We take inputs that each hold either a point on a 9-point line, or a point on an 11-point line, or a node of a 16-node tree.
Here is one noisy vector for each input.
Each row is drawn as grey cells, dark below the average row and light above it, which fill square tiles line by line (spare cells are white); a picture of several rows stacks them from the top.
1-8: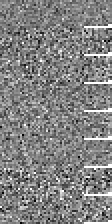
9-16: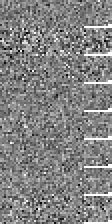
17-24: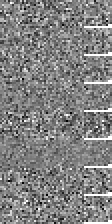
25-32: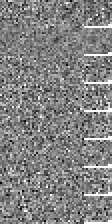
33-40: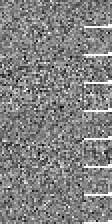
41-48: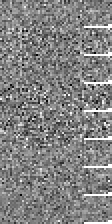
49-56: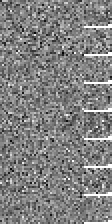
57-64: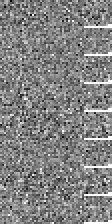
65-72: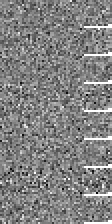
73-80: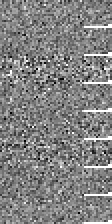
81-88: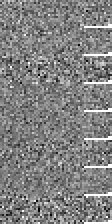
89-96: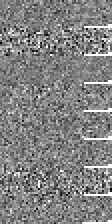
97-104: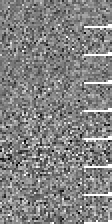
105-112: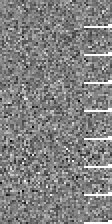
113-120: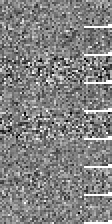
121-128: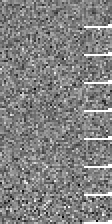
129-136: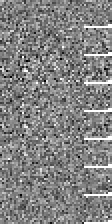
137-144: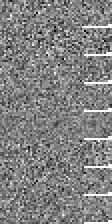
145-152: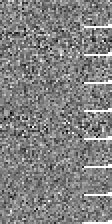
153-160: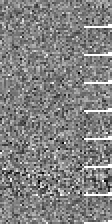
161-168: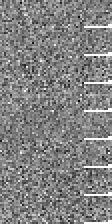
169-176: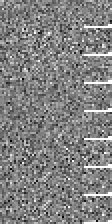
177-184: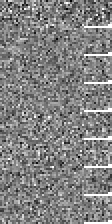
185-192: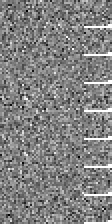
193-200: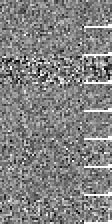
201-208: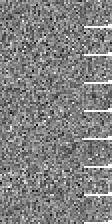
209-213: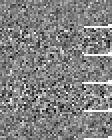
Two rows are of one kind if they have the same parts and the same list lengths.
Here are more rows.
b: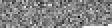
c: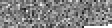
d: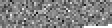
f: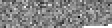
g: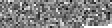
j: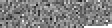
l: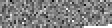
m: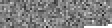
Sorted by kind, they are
b, d, f, l
c, g, j
m

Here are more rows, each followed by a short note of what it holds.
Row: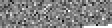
a point on an 11-point line
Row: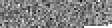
a point on a 9-point line
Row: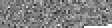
a node of a 16-node tree
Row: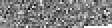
a node of a 16-node tree
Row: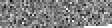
a point on an 11-point line
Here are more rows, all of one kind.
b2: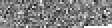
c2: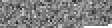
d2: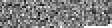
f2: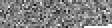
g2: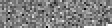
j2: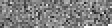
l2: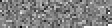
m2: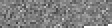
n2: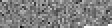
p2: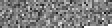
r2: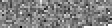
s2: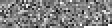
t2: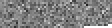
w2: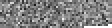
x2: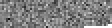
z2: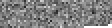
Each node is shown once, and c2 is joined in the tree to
d2.
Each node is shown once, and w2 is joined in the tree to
j2, m2 and x2.
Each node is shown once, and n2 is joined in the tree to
d2 and l2.
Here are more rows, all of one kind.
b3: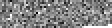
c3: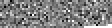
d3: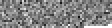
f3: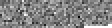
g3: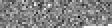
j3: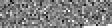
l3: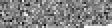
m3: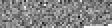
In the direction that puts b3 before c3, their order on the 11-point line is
l3, f3, d3, m3, g3, b3, j3, c3.
